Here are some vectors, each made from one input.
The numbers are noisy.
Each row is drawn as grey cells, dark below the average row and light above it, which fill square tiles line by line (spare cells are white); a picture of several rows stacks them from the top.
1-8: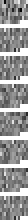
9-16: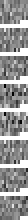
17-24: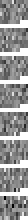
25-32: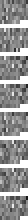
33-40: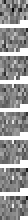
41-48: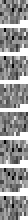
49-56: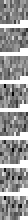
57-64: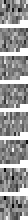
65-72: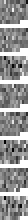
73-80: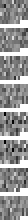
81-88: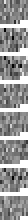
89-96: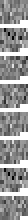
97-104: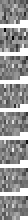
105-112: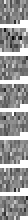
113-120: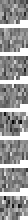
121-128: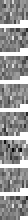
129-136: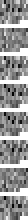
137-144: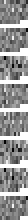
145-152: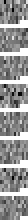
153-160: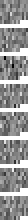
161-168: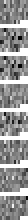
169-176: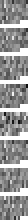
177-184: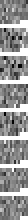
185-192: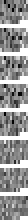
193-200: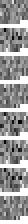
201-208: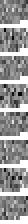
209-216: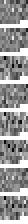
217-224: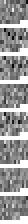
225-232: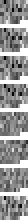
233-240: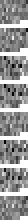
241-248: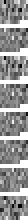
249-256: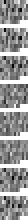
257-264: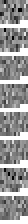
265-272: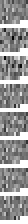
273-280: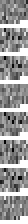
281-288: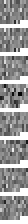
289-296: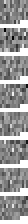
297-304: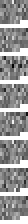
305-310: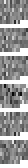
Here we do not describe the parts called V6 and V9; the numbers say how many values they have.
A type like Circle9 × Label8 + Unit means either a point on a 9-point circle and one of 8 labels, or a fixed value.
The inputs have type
Bool × (Line8 + V6) + V9.
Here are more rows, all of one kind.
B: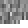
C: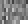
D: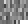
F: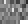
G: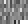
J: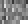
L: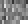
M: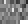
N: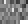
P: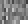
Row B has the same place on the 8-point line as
C and P.
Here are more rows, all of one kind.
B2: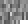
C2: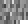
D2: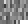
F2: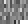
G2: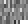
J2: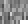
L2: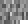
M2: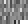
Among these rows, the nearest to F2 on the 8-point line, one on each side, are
D2 and M2.
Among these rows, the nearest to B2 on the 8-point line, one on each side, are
J2 and L2.
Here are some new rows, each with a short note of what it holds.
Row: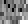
a value of V9
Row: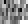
a value of V9
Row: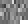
a true/false value and a value of V6
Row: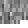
a point on an 8-point line and a true/false value
